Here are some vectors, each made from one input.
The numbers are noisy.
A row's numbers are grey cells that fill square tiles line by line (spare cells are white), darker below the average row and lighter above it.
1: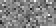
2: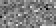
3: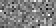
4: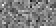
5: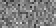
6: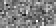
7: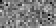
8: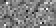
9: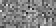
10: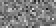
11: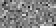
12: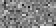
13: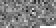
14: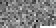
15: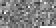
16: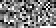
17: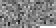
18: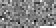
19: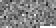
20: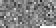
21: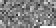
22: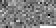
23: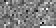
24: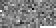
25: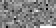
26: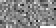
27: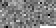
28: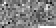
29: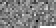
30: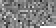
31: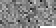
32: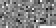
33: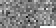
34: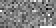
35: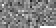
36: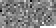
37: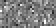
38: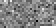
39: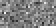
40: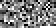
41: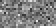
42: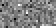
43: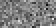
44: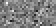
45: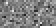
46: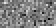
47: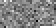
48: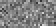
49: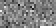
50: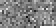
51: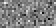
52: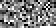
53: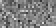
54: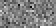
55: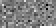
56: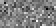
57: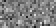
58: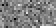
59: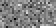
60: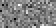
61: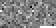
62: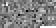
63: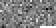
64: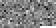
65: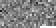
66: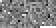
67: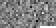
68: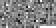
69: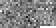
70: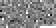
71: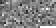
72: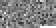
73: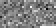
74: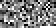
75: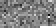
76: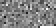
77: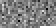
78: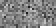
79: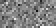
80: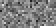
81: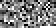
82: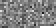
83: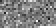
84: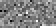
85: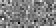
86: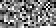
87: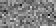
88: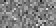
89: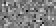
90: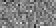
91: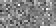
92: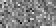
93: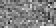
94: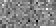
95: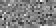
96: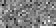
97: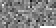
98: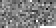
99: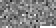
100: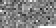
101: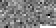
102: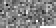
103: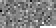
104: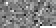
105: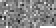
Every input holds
either a fixed value, or two labels (each one of 9).
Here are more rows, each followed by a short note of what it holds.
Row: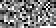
a fixed value
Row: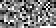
a fixed value
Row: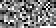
a fixed value
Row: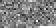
two labels (each one of 9)
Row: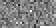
two labels (each one of 9)
